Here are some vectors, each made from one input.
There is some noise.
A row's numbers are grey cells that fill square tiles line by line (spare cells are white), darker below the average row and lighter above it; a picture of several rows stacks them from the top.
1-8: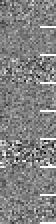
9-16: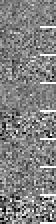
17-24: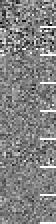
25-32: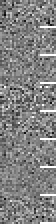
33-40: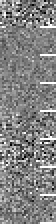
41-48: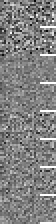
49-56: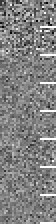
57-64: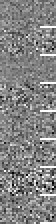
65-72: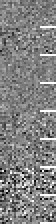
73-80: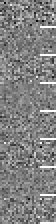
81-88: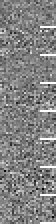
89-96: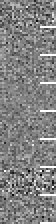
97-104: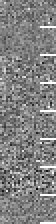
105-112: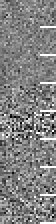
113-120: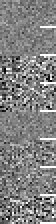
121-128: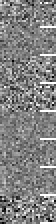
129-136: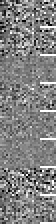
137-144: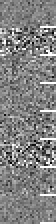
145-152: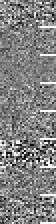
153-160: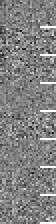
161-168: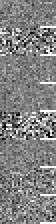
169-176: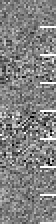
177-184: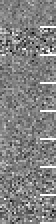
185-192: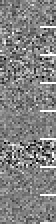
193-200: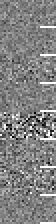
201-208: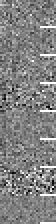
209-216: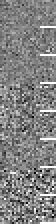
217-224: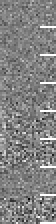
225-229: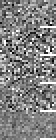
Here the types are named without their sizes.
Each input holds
a list of points on a line.
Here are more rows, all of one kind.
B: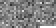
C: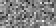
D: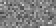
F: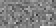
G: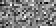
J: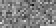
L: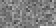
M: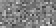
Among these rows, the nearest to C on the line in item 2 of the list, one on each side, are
J and M.
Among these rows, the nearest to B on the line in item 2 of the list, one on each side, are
L and M.
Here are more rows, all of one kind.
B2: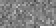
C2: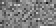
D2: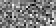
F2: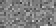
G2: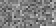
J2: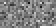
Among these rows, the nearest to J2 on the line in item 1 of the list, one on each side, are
B2 and D2.
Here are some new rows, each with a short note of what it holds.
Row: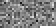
a list of two items
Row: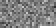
the empty list
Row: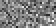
the empty list
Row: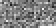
the empty list
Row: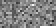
a list of one item
